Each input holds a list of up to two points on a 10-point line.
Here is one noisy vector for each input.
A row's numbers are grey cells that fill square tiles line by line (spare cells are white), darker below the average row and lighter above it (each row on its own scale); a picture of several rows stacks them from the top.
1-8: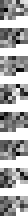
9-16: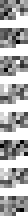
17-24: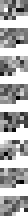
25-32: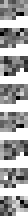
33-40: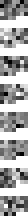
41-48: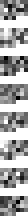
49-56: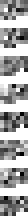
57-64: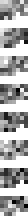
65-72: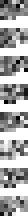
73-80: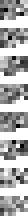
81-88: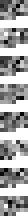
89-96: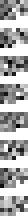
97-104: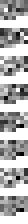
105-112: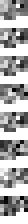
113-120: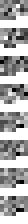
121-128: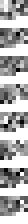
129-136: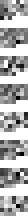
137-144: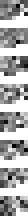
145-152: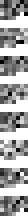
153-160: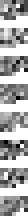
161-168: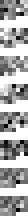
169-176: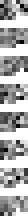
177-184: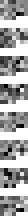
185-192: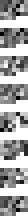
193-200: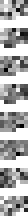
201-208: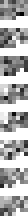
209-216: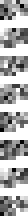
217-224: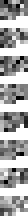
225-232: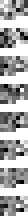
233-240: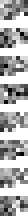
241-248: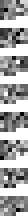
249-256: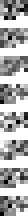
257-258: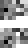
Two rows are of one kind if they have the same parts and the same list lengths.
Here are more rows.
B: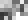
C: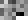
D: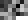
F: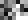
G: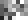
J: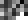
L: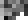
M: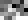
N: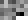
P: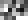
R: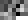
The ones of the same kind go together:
B, F, G, J, L, P
C, D, N, R
M

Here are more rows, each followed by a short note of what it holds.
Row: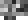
a list of two items
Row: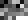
a list of two items
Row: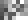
a list of two items
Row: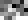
the empty list
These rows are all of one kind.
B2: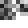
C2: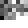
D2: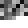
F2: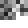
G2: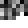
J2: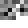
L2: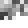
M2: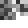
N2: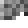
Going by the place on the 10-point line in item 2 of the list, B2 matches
F2 and J2.
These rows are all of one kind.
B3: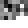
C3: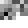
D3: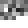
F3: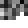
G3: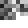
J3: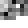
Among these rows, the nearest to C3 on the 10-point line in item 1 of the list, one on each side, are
G3 and J3.
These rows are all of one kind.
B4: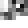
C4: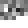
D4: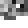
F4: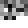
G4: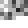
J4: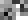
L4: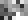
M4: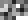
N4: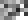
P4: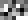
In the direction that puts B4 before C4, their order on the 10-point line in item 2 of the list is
N4, G4, L4, B4, J4, D4, M4, P4, F4, C4.
